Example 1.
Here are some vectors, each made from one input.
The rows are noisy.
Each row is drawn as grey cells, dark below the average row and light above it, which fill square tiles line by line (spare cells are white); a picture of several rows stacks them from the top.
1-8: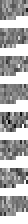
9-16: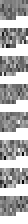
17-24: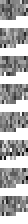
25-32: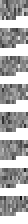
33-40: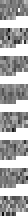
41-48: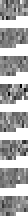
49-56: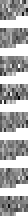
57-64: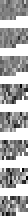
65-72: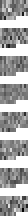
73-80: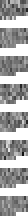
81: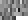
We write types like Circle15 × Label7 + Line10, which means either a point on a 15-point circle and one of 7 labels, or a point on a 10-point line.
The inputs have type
(Bool × Bool × Bool + Unit) × Line11.
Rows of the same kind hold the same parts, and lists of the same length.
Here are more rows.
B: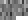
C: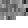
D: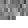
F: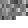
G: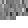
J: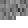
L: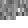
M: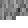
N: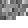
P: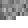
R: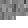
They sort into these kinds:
B, F, G, L, M, N, P
C, D, J, R

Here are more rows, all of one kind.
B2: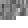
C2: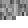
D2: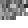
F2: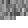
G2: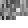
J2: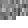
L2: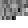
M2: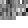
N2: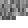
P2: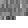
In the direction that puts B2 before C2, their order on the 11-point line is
B2, N2, D2, L2, C2, M2, P2, G2, F2, J2.
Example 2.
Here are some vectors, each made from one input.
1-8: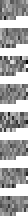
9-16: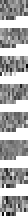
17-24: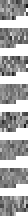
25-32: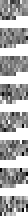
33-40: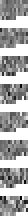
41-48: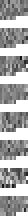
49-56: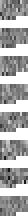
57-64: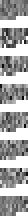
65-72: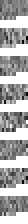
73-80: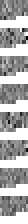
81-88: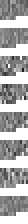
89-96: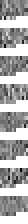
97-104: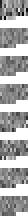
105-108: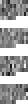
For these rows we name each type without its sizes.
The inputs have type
Bool × Bool × Bool × Bool + Line.
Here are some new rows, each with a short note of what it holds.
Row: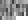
a point on a line
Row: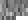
four true/false values
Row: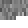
four true/false values
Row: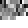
a point on a line
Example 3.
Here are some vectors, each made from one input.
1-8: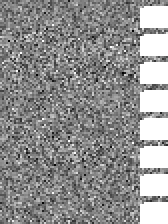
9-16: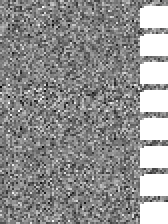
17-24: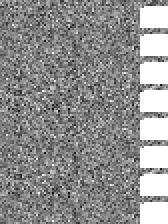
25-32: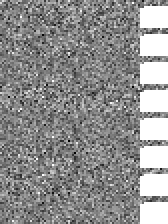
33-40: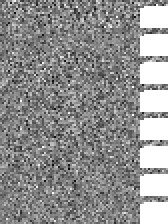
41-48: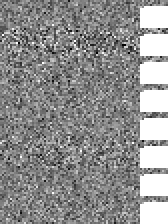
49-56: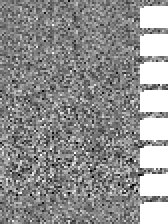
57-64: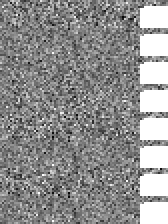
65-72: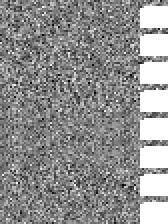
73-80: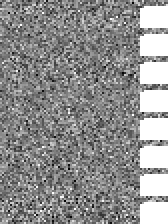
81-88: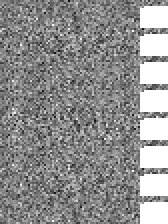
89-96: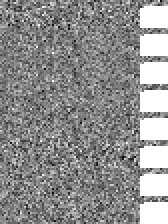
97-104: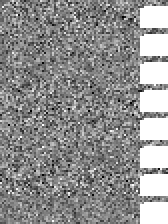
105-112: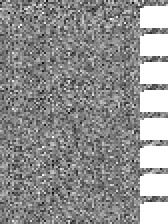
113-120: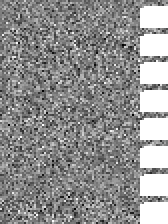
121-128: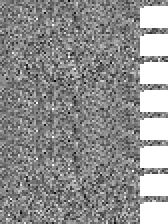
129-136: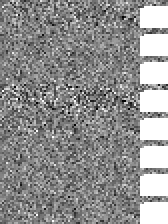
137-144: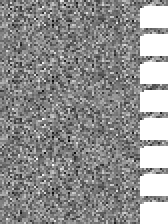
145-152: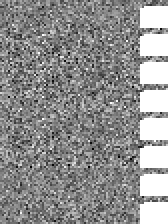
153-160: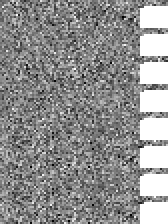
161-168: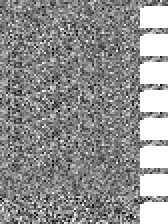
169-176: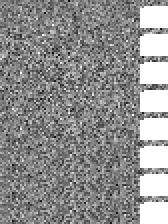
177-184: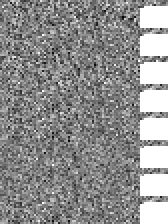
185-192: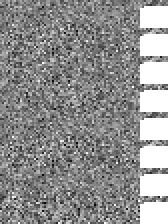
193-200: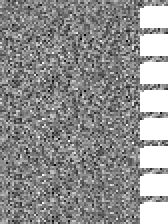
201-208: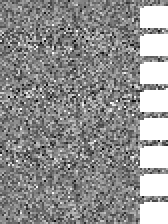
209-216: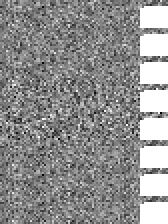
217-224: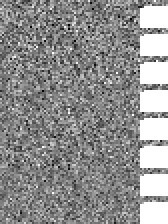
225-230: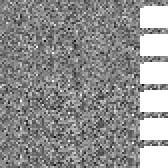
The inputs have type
Bool × Circle5.
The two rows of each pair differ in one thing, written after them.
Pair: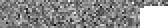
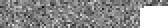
the true/false value
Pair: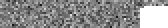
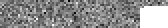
the true/false value
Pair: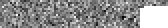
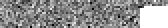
the place on the 5-point circle
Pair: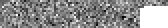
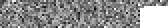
the true/false value
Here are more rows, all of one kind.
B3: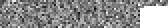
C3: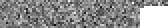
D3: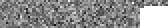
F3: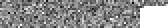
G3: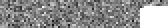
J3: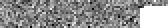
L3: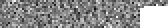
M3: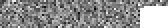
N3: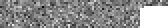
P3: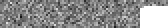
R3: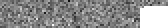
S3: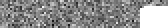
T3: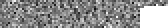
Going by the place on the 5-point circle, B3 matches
L3, M3 and T3.
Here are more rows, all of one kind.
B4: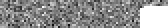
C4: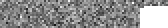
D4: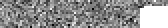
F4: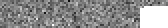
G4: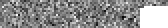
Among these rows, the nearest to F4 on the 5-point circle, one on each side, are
B4 and C4.
